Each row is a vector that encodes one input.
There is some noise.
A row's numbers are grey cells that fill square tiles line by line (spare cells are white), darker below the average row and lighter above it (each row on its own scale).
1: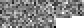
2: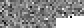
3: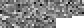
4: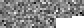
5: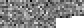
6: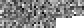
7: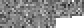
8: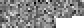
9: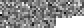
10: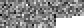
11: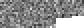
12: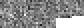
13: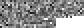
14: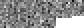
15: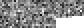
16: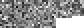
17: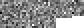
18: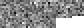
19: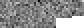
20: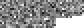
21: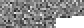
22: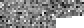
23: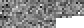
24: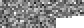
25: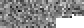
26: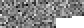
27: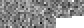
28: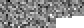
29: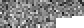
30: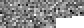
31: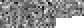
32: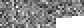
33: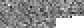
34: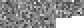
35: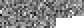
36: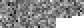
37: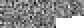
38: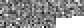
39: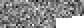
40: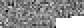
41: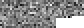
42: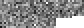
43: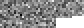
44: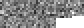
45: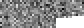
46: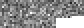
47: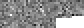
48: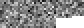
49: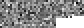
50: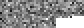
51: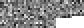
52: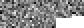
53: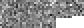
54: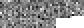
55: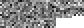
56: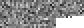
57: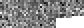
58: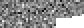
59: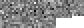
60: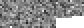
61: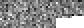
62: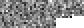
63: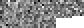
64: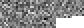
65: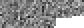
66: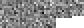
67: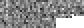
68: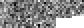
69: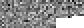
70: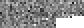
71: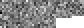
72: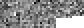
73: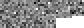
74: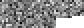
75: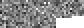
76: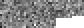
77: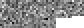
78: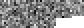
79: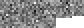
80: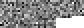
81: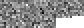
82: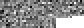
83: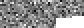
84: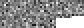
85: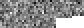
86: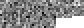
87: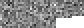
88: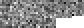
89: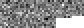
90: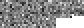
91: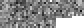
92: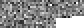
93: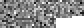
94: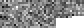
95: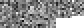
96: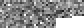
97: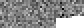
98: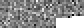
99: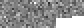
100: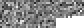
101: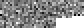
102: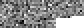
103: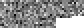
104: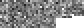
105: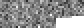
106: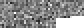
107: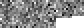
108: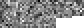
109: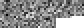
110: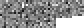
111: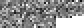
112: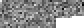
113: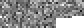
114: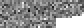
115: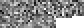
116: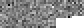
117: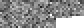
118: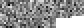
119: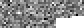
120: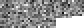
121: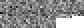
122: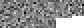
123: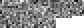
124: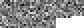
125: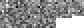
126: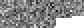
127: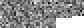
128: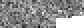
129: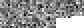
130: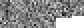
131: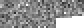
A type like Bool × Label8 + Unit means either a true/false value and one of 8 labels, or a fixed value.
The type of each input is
Tree8 × (Tree8 + Tree11).
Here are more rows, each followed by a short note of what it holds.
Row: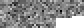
a node of each of two 8-node trees
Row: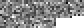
a node of each of two 8-node trees
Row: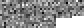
a node of each of two 8-node trees
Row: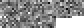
a node of each of two 8-node trees
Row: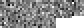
a node of an 8-node tree and a node of an 11-node tree
